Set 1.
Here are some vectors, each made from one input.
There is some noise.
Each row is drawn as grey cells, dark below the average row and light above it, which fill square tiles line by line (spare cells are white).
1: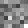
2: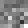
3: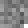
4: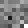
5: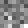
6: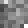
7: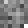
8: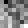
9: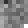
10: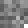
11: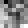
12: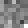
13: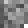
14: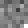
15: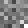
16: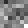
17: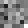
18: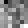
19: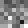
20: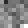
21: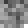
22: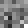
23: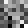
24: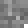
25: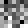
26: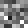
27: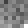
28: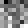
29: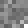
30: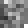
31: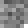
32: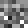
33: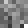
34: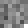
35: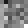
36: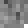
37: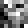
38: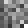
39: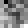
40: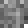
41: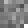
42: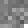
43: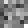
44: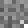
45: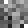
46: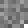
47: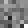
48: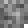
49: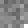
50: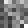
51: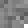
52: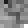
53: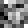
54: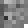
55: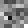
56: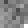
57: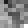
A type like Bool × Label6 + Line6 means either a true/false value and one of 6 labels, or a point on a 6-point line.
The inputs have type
Bool × Label5.
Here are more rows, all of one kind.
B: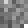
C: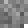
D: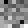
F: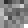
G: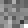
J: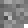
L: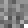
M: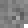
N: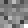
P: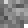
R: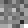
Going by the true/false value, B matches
J, L and P.
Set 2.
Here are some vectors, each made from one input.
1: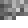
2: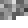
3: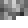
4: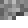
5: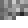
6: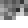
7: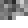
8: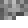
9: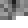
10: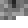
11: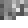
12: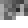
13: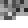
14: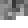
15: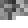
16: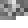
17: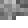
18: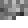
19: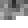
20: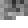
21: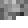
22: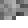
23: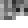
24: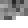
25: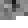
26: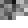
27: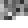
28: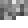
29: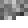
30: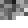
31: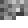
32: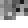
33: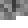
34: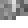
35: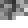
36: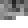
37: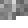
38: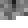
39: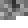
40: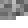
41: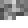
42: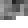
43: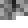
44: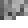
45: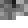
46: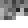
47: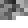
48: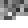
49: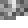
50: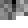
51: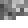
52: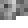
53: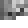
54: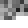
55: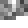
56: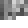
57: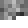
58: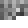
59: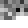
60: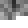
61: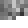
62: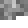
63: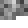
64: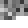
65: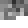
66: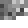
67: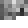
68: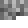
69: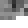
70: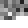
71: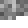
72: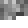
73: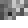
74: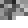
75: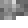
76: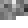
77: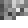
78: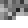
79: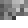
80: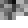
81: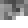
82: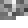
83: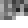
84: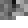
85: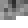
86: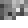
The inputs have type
Bool × Line7.
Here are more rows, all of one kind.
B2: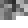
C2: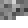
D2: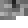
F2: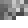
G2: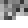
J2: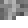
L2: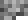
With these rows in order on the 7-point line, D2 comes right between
J2 and L2.
